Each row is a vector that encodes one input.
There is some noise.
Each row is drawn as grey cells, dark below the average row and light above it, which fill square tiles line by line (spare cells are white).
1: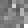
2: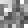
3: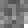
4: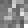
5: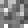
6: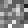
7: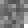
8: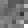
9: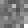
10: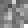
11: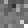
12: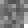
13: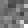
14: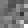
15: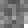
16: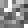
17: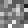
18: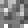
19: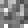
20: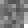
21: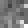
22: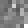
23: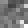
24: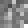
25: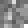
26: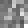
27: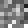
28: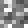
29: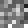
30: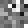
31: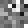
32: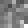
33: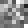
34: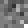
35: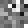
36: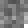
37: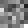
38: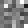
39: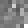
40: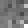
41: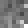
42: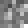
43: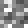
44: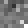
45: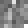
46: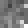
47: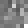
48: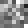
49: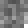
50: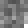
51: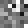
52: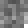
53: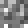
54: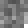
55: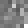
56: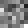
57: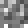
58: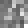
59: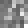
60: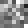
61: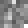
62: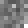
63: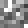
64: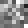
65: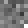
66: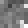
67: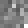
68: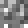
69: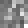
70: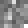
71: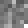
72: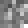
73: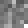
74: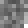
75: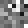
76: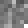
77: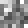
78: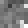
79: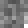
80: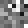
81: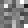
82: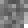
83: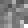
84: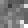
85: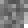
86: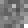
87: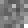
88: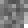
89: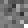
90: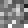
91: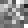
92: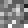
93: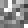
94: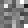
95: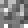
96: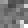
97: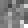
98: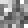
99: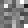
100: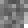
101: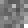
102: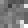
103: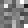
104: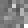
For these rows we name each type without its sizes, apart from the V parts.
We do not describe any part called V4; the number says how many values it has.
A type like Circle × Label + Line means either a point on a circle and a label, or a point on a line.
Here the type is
Bool × V4 + List(Line).
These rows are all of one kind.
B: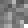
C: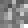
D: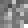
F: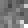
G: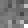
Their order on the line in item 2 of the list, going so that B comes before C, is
G, B, F, D, C.
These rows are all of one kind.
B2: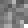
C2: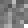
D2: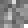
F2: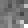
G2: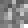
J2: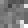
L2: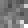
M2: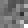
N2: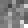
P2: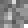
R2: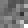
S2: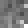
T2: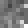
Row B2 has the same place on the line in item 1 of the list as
C2 and N2.
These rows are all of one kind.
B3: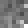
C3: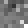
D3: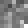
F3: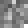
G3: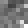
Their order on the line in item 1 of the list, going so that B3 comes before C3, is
F3, D3, B3, G3, C3.
